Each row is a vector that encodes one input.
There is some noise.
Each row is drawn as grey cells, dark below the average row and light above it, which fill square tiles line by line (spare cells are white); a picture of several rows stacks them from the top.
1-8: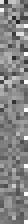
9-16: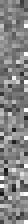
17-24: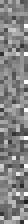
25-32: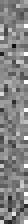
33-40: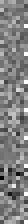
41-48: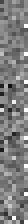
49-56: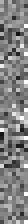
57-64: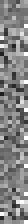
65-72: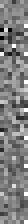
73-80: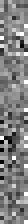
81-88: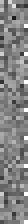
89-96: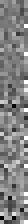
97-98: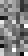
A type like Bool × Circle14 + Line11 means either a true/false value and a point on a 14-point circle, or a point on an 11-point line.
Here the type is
Label8 × Label8 + Line8.
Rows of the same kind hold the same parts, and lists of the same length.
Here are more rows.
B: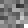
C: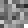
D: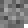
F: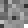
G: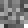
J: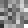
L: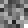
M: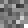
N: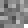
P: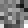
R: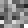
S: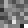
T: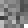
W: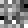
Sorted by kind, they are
B, C, F, J, L, M, N, R
D, G, P, S, T, W

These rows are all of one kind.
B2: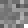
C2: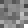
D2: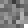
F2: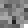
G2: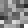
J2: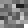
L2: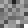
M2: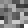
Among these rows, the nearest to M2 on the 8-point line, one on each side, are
D2 and J2.
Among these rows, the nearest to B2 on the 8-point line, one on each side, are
C2 and G2.
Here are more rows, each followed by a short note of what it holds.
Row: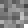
a point on an 8-point line
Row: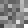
a point on an 8-point line
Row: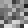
a point on an 8-point line
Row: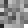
a point on an 8-point line
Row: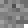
two labels (each one of 8)
